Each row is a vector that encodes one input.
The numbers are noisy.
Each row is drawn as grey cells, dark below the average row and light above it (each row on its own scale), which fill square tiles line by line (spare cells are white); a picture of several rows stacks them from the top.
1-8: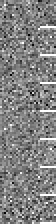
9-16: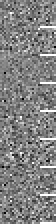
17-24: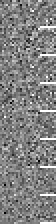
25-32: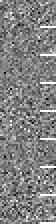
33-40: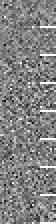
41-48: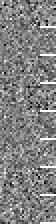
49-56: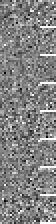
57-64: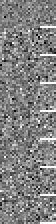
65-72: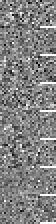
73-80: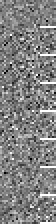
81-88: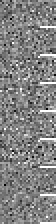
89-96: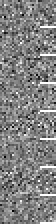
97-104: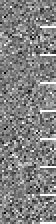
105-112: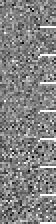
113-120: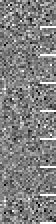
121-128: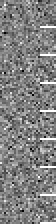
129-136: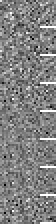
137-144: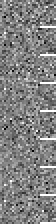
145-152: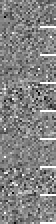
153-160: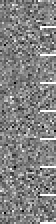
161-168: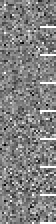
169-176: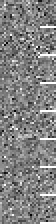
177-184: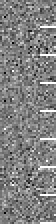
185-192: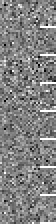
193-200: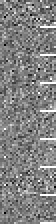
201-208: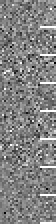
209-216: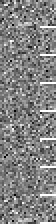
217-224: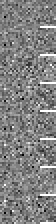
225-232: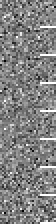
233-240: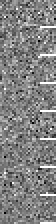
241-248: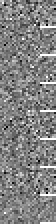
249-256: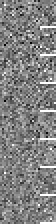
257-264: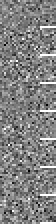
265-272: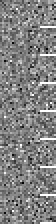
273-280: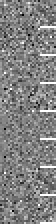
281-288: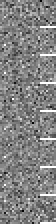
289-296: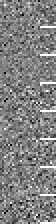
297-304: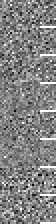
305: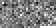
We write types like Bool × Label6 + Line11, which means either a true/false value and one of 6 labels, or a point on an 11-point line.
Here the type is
(Bool × Bool × Bool × Bool + Label8) × (Circle9 + Unit).
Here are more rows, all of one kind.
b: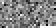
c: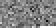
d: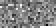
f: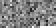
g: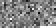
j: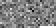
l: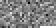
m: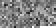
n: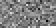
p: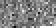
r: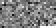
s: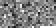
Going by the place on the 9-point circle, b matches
f, l and n.
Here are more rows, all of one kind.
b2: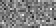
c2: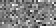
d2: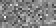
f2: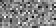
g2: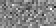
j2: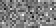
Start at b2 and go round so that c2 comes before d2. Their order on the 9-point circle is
b2, c2, g2, f2, d2, j2.
